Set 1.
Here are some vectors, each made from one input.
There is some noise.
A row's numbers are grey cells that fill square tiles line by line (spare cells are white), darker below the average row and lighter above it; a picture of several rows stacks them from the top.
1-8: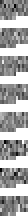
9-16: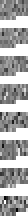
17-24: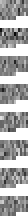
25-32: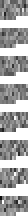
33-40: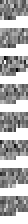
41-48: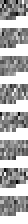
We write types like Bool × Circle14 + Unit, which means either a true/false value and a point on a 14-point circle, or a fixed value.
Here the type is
Line4 × Line4 + Unit.
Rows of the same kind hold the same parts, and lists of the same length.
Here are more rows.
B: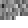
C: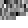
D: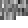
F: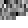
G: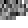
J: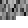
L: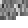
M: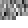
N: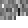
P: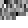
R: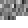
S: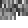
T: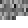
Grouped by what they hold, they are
B, D, J, L, M, N, R, S, T
C, F, G, P

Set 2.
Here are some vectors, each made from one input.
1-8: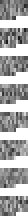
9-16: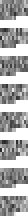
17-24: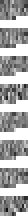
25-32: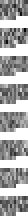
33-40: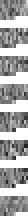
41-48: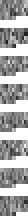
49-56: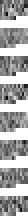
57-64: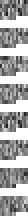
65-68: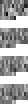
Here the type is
Line4 × Line10.
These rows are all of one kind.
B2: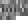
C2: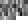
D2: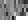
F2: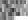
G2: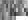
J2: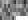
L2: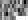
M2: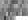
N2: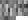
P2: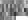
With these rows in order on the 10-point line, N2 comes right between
B2 and M2.
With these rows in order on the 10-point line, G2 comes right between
F2 and P2.
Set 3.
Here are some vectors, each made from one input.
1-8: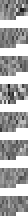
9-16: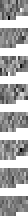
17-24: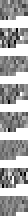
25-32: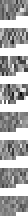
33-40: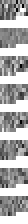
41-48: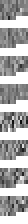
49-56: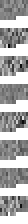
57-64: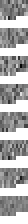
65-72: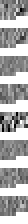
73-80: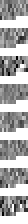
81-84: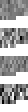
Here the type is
Circle16.
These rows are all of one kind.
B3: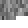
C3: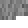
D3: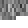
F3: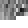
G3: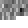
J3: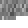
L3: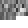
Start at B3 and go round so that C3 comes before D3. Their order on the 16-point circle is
B3, C3, L3, G3, J3, D3, F3.
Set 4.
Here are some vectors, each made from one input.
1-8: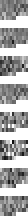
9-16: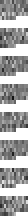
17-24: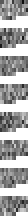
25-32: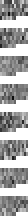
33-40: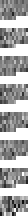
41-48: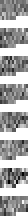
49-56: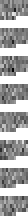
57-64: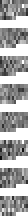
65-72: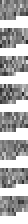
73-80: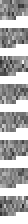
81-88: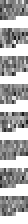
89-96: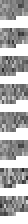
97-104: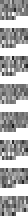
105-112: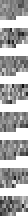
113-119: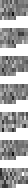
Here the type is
Line10.
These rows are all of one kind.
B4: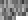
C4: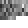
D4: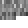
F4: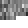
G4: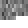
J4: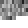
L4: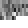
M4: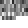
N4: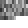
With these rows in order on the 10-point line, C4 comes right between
F4 and N4.
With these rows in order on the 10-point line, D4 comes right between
F4 and G4.
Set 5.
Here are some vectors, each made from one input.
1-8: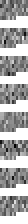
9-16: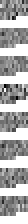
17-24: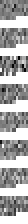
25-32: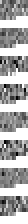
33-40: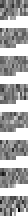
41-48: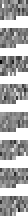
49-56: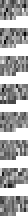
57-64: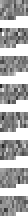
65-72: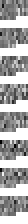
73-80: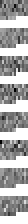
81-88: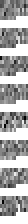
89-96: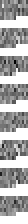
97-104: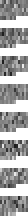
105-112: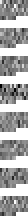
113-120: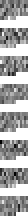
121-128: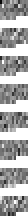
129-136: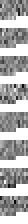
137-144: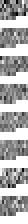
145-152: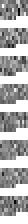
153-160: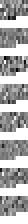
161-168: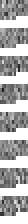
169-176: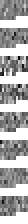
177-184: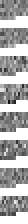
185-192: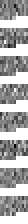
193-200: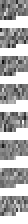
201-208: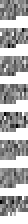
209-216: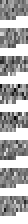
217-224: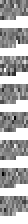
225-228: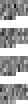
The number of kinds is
2.
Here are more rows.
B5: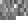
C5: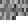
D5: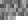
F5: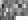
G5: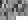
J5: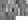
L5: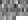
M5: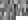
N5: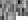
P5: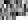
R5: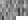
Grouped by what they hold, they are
B5, C5, D5, F5, G5, J5, L5, M5, N5, R5
P5

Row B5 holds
a point on each of two 4-point lines.
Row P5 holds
a fixed value.
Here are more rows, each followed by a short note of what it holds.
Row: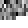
a fixed value
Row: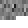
a point on each of two 4-point lines
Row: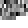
a fixed value
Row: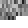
a point on each of two 4-point lines
